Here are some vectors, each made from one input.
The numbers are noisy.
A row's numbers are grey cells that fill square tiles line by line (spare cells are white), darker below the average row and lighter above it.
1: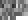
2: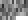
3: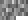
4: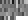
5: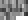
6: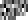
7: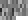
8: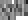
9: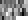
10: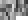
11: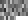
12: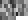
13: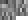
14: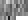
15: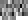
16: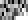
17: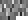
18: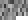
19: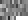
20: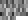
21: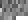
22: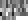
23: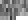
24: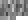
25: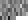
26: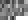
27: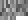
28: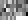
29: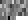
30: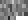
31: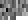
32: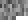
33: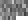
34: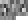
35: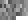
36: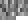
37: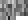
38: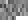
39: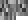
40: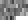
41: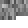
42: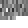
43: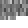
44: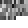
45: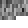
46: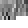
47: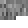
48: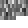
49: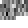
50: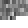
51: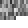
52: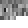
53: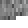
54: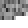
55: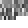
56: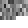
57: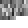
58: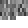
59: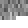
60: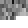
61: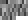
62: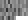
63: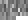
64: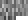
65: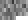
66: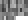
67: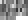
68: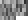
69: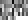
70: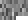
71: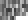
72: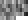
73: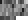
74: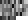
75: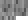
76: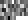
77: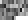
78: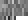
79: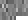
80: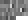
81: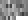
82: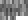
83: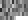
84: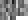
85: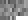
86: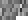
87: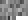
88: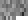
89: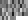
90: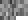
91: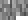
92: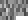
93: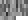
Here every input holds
one of 7 labels, together with either one of 7 labels, or three true/false values.
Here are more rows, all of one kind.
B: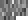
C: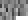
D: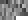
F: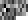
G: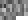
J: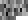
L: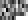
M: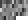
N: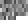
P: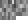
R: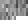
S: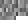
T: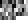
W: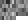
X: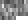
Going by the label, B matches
F, G, J and M.
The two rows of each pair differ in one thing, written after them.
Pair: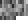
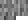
one of the three true/false values
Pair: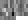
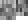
one of the three true/false values
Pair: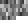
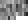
the label
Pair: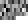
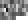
one of the three true/false values
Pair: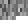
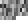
the label
